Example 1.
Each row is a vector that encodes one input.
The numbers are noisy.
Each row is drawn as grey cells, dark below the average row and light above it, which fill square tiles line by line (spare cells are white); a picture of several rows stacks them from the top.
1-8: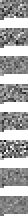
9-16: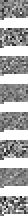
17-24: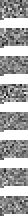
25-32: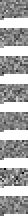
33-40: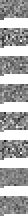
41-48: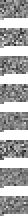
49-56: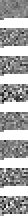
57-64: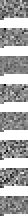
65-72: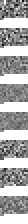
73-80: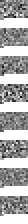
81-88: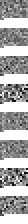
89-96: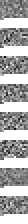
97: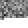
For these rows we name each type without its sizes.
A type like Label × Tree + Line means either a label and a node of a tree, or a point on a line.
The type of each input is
List(Line × Line).
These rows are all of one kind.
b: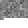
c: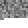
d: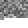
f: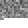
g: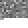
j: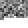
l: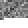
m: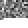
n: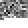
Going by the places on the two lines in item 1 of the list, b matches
f, j and n.
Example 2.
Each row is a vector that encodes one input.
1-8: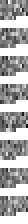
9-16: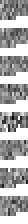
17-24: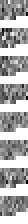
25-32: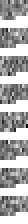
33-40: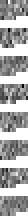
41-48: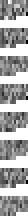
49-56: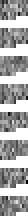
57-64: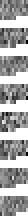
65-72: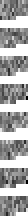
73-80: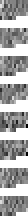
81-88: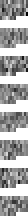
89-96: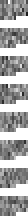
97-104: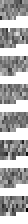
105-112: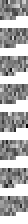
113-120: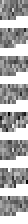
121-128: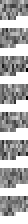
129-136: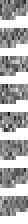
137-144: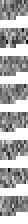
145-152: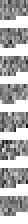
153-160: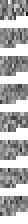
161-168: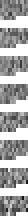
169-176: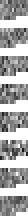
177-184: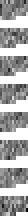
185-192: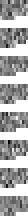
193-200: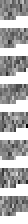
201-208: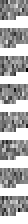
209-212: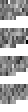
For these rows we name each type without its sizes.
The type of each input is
Circle + Line.
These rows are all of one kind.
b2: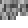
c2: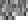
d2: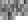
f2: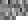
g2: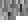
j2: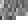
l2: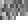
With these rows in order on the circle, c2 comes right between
d2 and g2.
